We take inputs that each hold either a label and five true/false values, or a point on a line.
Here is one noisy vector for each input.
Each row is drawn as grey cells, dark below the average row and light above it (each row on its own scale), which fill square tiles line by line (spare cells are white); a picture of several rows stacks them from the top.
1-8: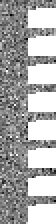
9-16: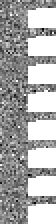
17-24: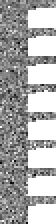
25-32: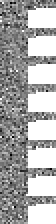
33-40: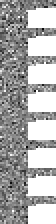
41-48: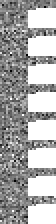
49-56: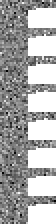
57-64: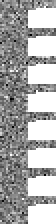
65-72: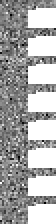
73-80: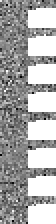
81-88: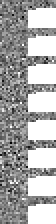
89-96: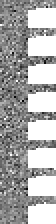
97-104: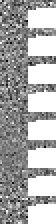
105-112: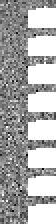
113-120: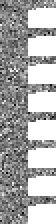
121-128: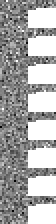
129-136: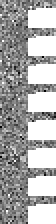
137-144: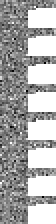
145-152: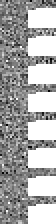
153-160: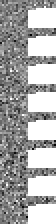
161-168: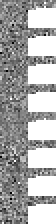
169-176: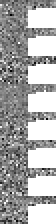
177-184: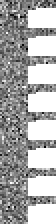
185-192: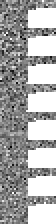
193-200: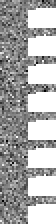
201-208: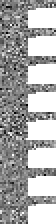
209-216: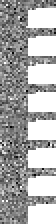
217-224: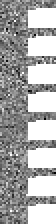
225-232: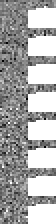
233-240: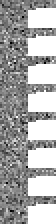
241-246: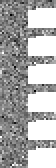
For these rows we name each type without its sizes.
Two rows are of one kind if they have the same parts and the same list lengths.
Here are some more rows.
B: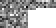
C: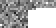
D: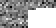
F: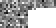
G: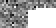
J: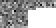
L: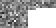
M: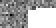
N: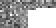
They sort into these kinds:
B, L, N
C, D, F, G, J, M

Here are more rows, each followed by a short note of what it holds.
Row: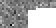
a label and five true/false values
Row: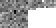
a label and five true/false values
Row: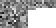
a point on a line
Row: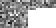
a point on a line
